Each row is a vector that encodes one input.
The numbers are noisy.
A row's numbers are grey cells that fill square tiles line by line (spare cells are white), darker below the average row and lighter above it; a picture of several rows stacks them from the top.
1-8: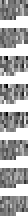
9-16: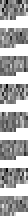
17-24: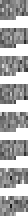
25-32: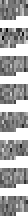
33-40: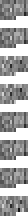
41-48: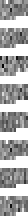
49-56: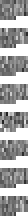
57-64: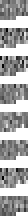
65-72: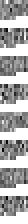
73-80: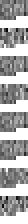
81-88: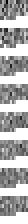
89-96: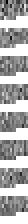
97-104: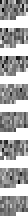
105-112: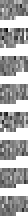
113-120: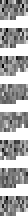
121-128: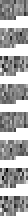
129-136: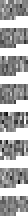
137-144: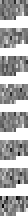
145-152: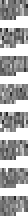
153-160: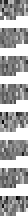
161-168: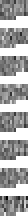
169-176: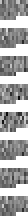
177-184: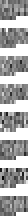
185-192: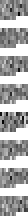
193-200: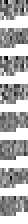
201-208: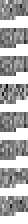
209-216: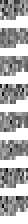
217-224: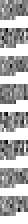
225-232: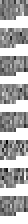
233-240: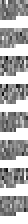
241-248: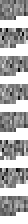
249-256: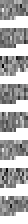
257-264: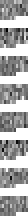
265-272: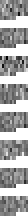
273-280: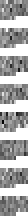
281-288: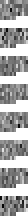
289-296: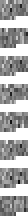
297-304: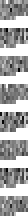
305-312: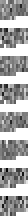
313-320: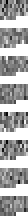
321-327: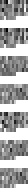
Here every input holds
either a node of a 13-node tree, or four true/false values.
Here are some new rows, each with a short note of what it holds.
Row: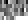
a node of a 13-node tree
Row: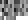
a node of a 13-node tree
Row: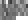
four true/false values
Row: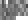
four true/false values
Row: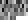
a node of a 13-node tree
